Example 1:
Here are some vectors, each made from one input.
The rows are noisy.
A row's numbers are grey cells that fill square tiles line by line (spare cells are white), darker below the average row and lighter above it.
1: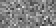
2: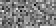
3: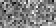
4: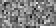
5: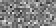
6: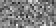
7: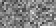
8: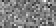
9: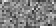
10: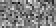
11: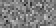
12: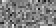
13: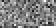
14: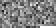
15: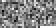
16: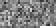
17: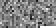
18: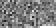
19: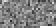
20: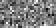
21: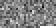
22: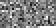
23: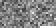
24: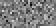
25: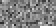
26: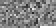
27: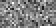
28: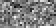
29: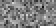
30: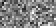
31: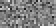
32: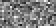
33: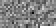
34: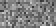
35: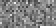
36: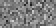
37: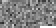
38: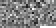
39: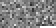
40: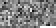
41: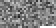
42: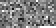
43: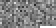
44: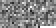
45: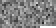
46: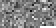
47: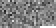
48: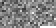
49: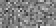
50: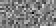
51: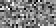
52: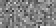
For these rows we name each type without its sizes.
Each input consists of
a point on a circle.
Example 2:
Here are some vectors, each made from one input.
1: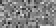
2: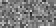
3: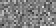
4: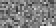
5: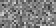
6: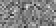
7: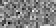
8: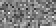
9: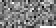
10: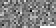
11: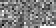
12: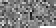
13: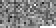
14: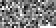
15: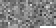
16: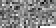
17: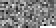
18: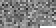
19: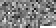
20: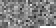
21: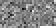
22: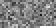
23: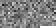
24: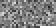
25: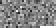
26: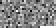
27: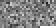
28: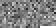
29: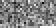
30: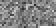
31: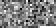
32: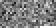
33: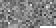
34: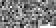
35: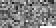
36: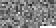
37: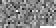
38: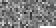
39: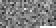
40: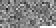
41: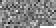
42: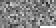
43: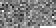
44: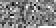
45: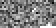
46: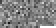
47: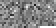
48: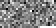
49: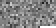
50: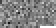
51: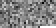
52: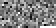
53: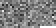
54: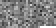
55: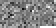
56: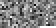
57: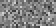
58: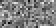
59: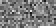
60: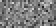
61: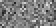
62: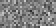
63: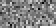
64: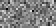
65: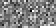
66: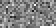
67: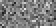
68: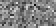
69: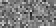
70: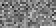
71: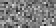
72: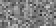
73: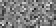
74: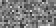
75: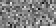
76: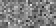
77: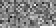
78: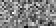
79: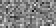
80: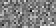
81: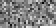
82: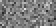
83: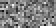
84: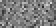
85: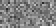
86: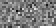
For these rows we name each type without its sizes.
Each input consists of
a point on a circle.
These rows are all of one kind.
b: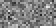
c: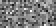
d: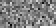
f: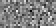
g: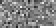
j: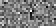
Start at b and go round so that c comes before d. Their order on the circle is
b, c, j, d, f, g.
